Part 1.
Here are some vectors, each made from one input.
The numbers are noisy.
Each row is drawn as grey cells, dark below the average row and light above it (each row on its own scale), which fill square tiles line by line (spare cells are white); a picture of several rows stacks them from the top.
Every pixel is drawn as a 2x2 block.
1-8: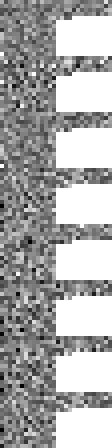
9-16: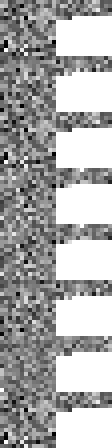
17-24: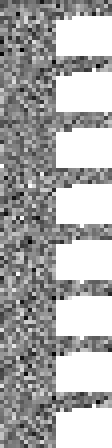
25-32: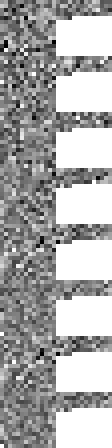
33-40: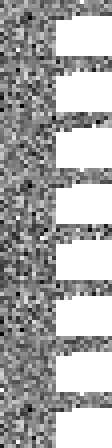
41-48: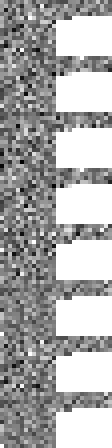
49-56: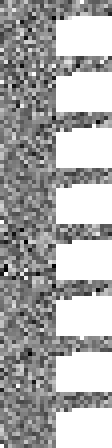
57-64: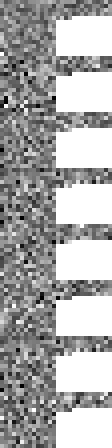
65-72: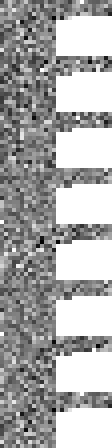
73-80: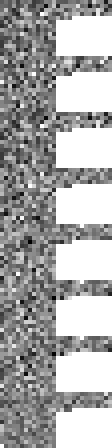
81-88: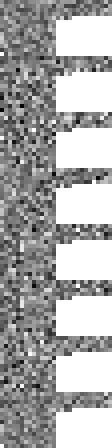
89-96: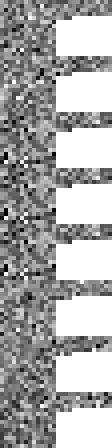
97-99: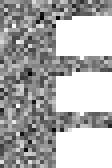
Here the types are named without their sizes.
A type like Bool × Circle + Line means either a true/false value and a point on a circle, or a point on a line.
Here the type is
Line.
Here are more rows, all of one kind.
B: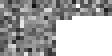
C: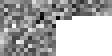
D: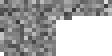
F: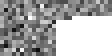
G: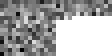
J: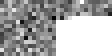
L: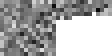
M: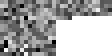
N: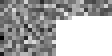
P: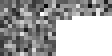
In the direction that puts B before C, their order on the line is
J, N, G, P, B, M, F, D, L, C.
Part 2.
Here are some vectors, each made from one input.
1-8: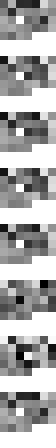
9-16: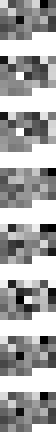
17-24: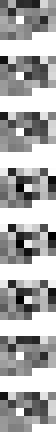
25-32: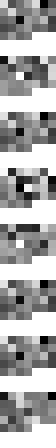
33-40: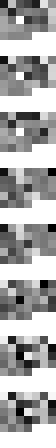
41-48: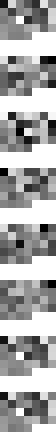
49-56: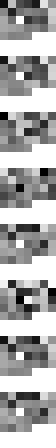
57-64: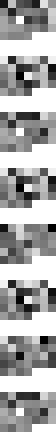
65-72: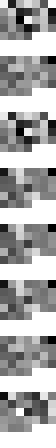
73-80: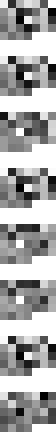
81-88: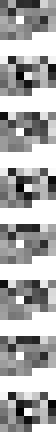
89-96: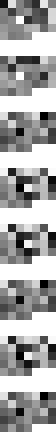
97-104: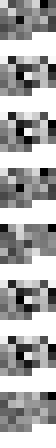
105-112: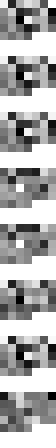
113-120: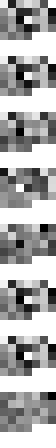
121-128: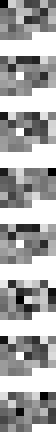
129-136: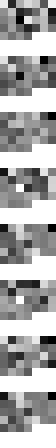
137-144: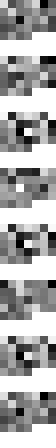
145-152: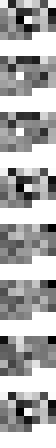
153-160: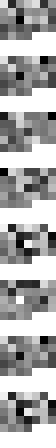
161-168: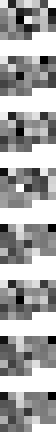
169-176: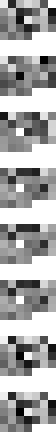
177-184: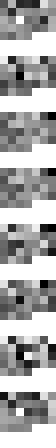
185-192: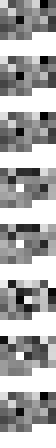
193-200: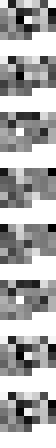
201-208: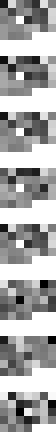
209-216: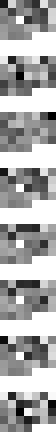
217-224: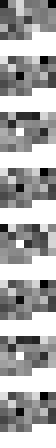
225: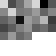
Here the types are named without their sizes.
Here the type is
Line.
